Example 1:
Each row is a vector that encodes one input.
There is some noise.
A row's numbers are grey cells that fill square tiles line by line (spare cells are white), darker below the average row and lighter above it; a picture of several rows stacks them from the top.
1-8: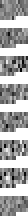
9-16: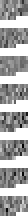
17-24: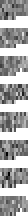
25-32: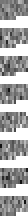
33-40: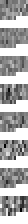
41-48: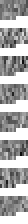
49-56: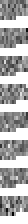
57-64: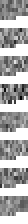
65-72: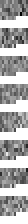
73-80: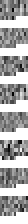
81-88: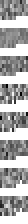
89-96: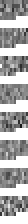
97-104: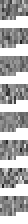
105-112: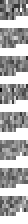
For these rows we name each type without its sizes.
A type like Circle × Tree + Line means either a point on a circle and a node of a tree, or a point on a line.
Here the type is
(Bool × Bool × Bool + Line) × Line.
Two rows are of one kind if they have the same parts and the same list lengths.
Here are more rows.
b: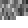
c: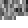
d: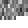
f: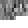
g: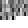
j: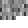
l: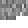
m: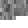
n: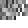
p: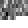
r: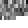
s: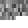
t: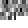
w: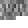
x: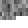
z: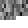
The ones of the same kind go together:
b, c, d, p, z
f, g, j, l, m, n, r, s, t, w, x

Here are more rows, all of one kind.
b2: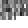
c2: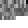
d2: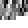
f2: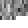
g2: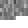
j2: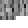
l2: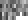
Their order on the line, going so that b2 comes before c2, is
d2, j2, f2, g2, l2, b2, c2.
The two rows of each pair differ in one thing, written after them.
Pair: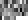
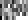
the place on the line
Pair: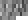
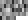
one of the three true/false values
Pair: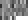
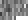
one of the three true/false values
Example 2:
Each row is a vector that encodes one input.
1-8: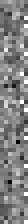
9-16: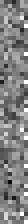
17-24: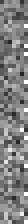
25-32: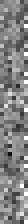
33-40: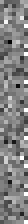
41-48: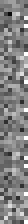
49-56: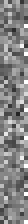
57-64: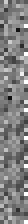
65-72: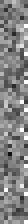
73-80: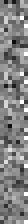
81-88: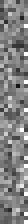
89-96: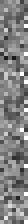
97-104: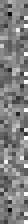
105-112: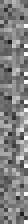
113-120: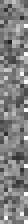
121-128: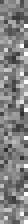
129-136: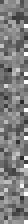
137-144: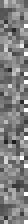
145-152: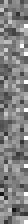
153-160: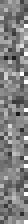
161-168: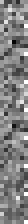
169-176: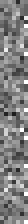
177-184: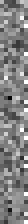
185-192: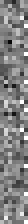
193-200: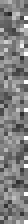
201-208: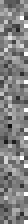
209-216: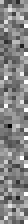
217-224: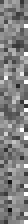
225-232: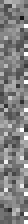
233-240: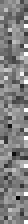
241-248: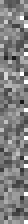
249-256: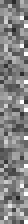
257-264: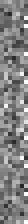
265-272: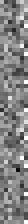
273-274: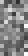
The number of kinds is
4.
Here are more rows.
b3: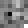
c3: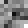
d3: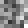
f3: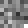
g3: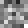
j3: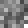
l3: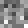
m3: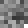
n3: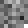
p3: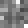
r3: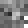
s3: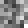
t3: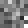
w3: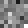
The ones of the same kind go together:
b3, n3, r3, t3, w3
c3
d3, g3, l3, s3
f3, j3, m3, p3

